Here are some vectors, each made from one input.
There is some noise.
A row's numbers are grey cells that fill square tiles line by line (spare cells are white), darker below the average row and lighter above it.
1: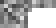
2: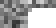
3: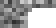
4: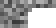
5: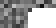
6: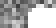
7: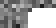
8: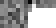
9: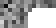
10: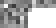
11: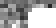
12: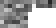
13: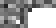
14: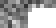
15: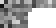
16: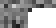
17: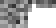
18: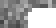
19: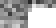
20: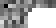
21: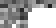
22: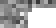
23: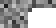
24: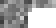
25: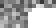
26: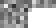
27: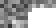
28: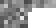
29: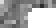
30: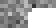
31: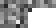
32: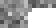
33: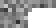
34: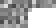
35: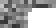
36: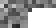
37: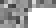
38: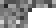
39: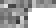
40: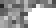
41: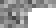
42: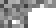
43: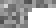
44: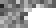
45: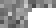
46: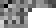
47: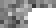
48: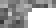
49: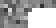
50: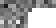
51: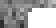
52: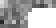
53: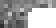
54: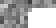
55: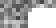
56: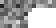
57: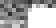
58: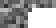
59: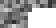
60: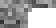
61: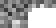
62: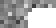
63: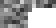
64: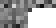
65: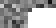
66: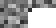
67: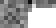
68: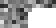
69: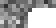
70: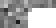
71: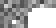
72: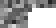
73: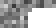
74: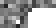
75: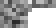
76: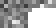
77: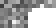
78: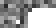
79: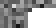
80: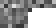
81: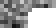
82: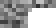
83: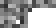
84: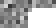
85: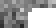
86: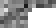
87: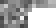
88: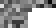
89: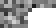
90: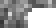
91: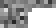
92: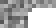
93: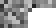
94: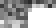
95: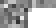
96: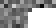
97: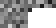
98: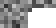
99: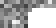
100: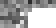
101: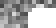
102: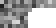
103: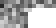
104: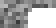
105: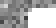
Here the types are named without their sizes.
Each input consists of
a point on a circle, together with either a point on a line, or a node of a tree.
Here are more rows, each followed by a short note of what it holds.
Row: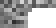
a point on a circle and a node of a tree
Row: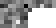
a point on a circle and a point on a line
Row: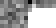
a point on a circle and a node of a tree
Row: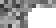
a point on a circle and a point on a line
